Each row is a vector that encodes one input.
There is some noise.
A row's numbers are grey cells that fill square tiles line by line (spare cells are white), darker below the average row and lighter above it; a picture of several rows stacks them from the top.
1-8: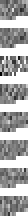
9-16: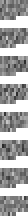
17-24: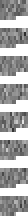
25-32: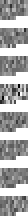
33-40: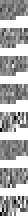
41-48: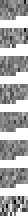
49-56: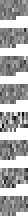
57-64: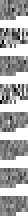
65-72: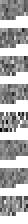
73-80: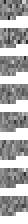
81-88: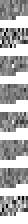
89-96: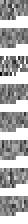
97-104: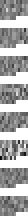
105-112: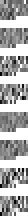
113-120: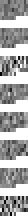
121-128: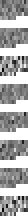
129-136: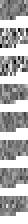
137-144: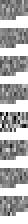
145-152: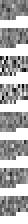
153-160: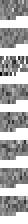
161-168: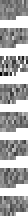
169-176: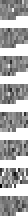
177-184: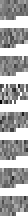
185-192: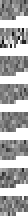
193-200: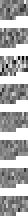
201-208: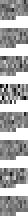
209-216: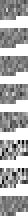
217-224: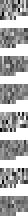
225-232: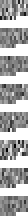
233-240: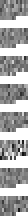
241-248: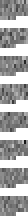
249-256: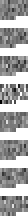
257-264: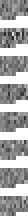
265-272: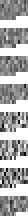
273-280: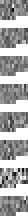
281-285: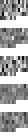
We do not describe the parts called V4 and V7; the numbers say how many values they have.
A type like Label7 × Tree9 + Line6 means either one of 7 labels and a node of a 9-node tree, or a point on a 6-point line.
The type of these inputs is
(Bool × Bool × Bool × Bool + Unit) × V4 × V7 + Label8.
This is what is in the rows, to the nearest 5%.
About 15% of them hold one of 8 labels. The rest hold a value of V4 and a value of V7, together with either a fixed value, or four true/false values.
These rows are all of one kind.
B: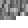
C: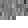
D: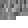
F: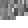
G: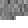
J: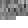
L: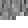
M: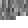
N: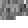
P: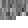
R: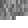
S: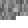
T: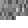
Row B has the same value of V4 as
D, R and S.
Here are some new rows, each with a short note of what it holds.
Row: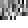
one of 8 labels
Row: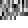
one of 8 labels
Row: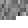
four true/false values, a value of V4 and a value of V7
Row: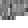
a value of V4 and a value of V7
